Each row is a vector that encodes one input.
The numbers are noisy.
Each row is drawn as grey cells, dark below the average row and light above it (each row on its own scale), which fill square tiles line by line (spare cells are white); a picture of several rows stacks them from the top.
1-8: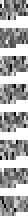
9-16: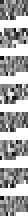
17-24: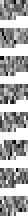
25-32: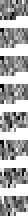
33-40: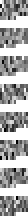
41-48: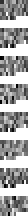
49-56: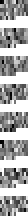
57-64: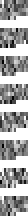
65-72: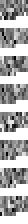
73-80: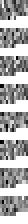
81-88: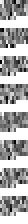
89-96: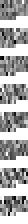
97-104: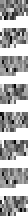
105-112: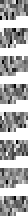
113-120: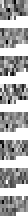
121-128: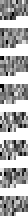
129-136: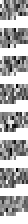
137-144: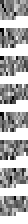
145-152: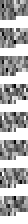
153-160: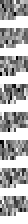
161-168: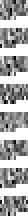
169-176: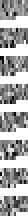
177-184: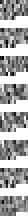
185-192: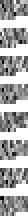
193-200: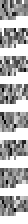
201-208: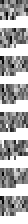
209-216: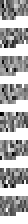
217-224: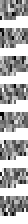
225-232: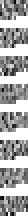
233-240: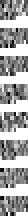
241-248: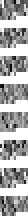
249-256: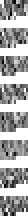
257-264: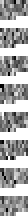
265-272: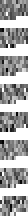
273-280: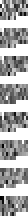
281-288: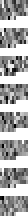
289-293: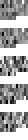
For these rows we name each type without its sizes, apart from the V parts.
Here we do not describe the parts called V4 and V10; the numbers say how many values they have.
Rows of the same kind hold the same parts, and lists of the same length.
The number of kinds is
3.
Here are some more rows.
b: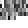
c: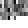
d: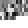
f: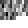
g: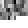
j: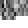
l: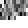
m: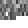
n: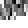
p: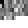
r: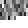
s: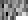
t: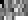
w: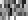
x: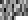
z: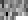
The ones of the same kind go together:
b, c, w
d, f, j, m, p, s, t, x, z
g, l, n, r

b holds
a value of V4 and a value of V10.
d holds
five true/false values.
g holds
a point on a line and a value of V4.
